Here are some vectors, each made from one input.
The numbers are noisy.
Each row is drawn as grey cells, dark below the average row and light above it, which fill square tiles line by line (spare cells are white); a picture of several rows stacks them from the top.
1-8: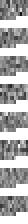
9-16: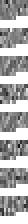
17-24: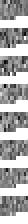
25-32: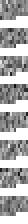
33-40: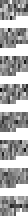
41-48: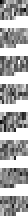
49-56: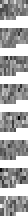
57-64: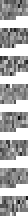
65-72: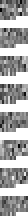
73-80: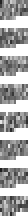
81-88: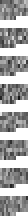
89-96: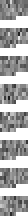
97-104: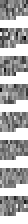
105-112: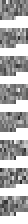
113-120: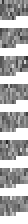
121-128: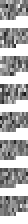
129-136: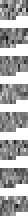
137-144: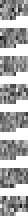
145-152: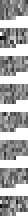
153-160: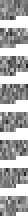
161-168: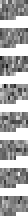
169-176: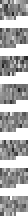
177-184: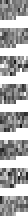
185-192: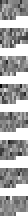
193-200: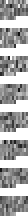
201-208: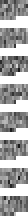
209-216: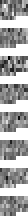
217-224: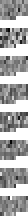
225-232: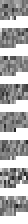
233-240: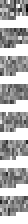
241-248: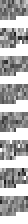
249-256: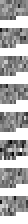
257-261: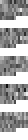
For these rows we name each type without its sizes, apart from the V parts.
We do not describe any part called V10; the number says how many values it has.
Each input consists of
a point on a line, together with either a point on a line, or a value of V10.
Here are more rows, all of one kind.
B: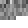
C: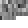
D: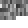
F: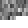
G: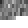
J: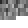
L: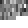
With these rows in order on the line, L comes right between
B and G.
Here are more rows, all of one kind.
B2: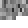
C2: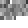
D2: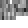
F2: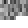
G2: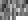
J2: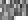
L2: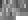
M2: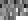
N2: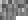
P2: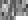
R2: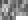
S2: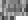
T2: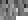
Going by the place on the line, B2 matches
D2 and S2.
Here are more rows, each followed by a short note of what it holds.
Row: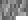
a point on a line and a value of V10
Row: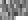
a point on a line and a value of V10
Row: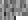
a point on each of two lines
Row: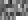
a point on each of two lines
